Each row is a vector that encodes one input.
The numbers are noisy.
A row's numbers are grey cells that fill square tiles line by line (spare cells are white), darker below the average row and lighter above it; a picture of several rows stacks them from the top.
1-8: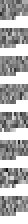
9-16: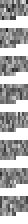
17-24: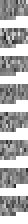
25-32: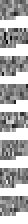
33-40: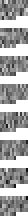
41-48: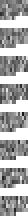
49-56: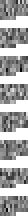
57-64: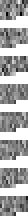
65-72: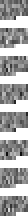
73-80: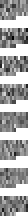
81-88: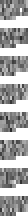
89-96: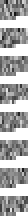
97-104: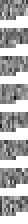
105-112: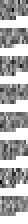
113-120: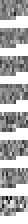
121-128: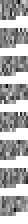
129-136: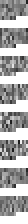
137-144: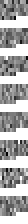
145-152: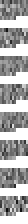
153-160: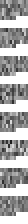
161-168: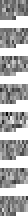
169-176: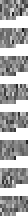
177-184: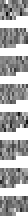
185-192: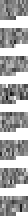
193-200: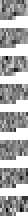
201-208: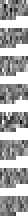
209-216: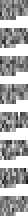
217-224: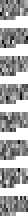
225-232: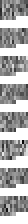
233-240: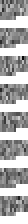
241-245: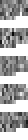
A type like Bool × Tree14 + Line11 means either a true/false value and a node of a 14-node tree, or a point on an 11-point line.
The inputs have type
Bool × (Line11 + List3(Line7)).
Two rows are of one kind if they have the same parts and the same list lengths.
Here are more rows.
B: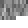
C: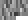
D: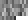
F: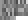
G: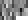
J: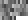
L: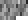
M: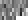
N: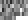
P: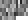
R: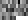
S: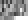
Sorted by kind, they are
B, R, S
C, L, P
D, G, M
F
J, N

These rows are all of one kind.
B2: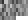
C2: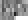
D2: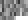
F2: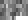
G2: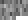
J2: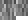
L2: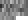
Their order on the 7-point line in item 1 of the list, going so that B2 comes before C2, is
J2, G2, B2, D2, F2, C2, L2.
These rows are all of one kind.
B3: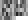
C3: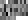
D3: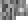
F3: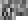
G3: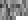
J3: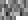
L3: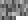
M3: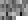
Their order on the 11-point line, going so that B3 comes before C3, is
F3, B3, M3, L3, C3, J3, D3, G3.
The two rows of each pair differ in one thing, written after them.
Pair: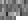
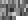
the place on the 11-point line
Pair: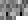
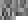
the true/false value
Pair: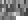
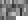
the place on the 11-point line
